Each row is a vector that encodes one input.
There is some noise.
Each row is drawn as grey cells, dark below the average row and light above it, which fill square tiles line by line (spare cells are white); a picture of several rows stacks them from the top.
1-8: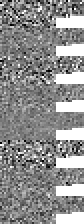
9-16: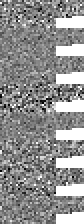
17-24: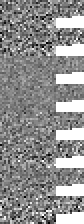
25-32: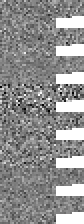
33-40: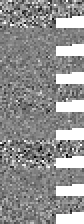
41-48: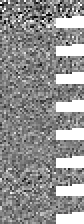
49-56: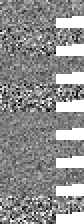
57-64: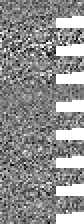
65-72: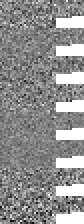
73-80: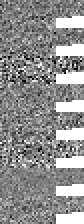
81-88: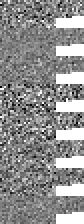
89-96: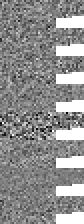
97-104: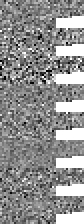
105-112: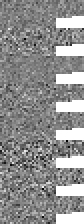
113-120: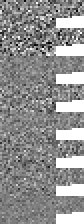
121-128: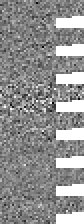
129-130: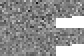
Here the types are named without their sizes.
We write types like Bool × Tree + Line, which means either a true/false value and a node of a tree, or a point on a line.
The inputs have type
(Bool × Bool × Bool + Unit) × (Line + Tree).
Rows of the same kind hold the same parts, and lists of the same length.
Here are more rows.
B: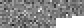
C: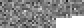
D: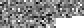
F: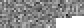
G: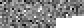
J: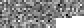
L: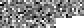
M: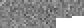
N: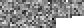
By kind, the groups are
B, G
C, D, L
F, J, N
M

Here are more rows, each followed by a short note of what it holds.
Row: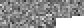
a point on a line
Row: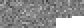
a point on a line
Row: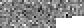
a node of a tree
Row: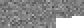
a node of a tree and three true/false values
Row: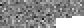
a node of a tree and three true/false values
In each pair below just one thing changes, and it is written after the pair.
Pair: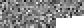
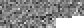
one of the three true/false values
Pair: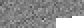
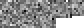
the place on the line
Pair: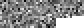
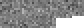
one of the three true/false values
